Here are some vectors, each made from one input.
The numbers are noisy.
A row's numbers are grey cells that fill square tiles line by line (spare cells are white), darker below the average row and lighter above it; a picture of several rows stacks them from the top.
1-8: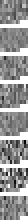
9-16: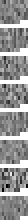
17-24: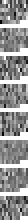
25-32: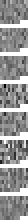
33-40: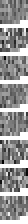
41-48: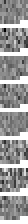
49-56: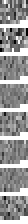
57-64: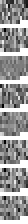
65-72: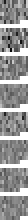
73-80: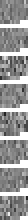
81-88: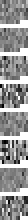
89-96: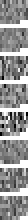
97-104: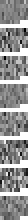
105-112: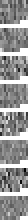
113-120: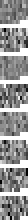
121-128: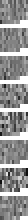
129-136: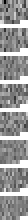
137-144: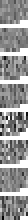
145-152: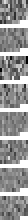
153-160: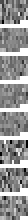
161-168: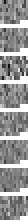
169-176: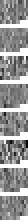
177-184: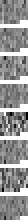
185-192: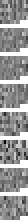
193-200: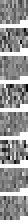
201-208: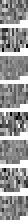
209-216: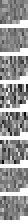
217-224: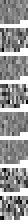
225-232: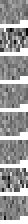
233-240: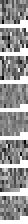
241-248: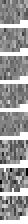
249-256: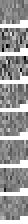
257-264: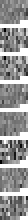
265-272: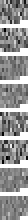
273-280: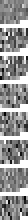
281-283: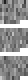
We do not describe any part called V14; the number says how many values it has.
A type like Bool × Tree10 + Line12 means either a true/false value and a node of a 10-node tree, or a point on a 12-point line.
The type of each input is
Line8 × Line8 × (Line8 + Line12 × V14) + Line9.
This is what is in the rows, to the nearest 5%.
About 80% of them hold a point on each of two 8-point lines, together with either a point on an 8-point line, or a point on a 12-point line and a value of V14. The rest hold a point on a 9-point line.
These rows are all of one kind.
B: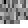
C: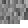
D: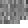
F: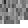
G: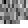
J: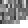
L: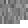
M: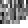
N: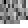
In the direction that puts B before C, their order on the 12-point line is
D, F, B, L, C, G, N, J, M.
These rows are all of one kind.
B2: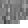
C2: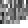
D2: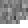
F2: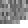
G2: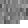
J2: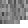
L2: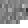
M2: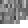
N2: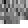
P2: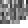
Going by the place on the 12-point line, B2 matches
M2 and P2.
